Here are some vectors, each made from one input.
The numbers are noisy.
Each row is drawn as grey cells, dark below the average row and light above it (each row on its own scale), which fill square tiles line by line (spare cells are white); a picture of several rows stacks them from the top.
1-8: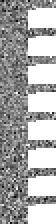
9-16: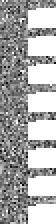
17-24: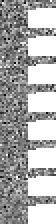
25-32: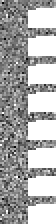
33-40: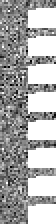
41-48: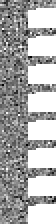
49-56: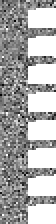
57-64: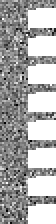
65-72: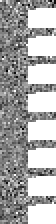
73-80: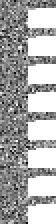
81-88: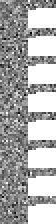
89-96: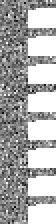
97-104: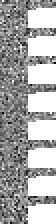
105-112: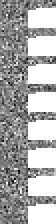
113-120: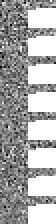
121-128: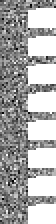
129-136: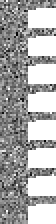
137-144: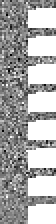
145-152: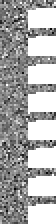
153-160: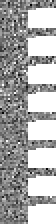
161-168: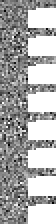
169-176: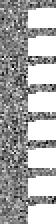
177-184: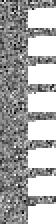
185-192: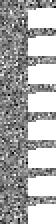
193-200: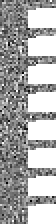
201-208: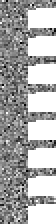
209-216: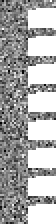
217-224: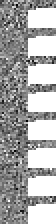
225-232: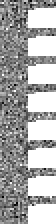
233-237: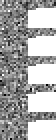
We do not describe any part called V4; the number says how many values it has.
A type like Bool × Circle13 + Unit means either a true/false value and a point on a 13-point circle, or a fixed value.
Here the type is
Bool × Bool × Bool + Circle8 + (Circle10 + Unit) × V4 + Line8.
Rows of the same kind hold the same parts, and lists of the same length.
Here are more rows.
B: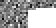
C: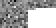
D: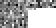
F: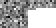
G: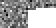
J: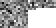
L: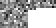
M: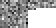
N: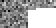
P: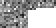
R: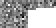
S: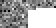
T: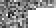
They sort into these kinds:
B, C, D
F, M, P, R
G, N, S
J, L
T

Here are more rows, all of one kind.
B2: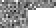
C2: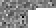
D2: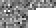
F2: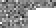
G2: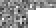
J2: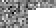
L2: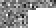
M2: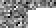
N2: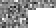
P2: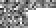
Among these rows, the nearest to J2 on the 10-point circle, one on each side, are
D2 and N2.
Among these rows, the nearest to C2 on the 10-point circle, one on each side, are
G2 and L2.
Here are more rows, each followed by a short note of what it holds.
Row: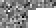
a point on a 10-point circle and a value of V4
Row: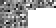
a point on an 8-point circle
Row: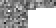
a point on a 10-point circle and a value of V4
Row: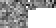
a point on an 8-point line
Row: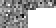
a point on a 10-point circle and a value of V4
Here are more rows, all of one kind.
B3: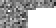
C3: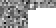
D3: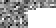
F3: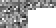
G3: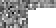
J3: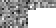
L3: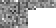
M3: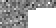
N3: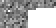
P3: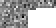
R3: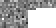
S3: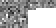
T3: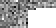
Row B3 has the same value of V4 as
F3, L3, R3 and S3.
